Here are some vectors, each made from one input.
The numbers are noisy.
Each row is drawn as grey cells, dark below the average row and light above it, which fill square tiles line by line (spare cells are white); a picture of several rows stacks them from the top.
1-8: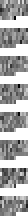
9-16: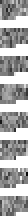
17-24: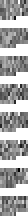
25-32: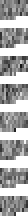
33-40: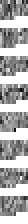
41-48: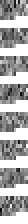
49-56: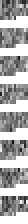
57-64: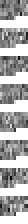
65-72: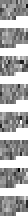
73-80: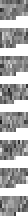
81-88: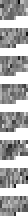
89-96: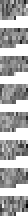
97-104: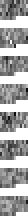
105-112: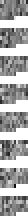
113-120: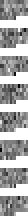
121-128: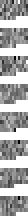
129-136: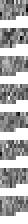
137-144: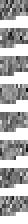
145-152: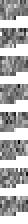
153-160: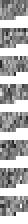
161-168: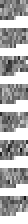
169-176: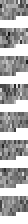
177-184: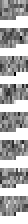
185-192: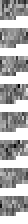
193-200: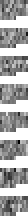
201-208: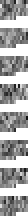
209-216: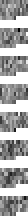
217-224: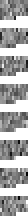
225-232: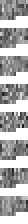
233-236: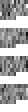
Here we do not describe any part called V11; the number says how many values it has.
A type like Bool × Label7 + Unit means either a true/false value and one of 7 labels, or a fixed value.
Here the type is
(Circle5 + Unit) × (Line5 × Line6 + V11) × Line10.
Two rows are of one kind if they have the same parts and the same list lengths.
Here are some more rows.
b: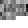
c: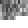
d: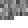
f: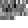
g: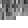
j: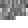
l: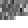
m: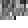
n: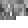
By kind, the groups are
b
c, f, g, l, m
d, j
n

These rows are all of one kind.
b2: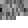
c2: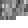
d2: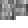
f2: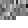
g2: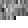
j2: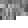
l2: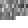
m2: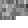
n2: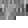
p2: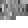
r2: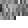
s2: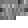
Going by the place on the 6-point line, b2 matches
l2 and r2.
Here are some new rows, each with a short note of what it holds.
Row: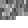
a point on a 5-point line, a point on a 6-point line and a point on a 10-point line
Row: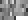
a point on a 5-point circle, a point on a 5-point line, a point on a 6-point line and a point on a 10-point line
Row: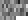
a point on a 10-point line and a value of V11
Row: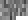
a point on a 10-point line and a value of V11
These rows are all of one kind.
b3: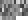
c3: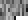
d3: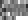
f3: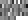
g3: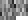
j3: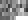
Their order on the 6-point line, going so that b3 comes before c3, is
b3, f3, g3, d3, c3, j3.
